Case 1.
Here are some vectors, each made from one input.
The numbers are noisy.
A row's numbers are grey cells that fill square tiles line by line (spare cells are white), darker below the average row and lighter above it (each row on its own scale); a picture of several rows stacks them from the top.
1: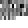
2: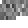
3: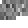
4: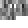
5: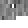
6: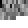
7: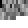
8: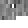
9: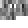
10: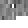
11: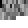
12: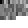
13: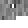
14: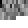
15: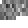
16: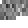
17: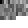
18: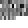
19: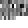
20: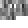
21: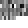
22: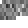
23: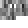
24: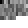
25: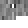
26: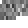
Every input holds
a point on a 6-point circle.
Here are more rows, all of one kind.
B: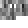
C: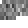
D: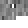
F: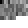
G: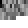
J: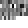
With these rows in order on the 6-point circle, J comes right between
B and F.
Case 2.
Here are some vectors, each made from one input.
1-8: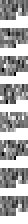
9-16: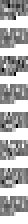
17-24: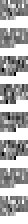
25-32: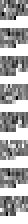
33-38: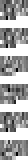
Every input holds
a point on a 7-point line.
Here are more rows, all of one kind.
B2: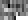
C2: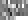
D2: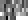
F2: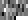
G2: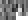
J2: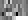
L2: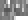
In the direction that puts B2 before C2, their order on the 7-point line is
D2, G2, B2, F2, J2, L2, C2.
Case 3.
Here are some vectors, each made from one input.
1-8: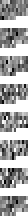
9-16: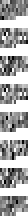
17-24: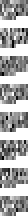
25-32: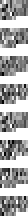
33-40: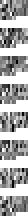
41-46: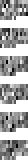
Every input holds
a point on a 10-point line.
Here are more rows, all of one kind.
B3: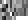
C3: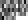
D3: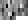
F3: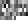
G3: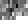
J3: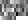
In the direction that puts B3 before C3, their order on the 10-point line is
D3, B3, C3, G3, F3, J3.
